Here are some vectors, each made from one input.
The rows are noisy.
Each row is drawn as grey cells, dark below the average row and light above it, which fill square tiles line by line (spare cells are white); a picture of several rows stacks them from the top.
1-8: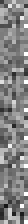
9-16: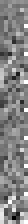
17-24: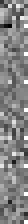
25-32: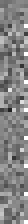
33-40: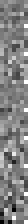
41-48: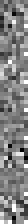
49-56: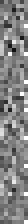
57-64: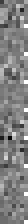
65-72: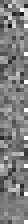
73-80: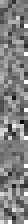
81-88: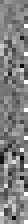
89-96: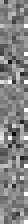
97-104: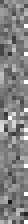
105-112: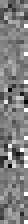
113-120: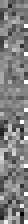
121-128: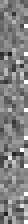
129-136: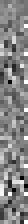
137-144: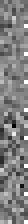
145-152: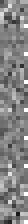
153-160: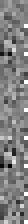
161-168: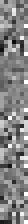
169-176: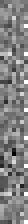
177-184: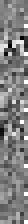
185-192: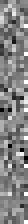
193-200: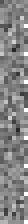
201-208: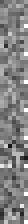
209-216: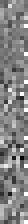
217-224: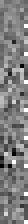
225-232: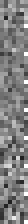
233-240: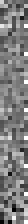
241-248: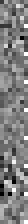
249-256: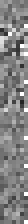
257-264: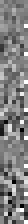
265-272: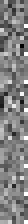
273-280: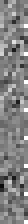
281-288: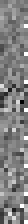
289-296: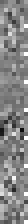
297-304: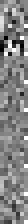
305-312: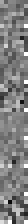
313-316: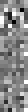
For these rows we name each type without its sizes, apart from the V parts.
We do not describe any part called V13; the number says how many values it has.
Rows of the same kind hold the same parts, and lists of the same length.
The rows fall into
3 kinds.
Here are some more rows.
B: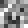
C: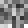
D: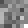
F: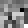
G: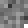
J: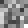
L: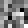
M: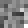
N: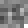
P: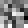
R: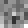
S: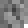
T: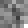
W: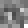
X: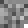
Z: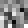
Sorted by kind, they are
B, D, F, G, J, L, M, P, X, Z
C
N, R, S, T, W

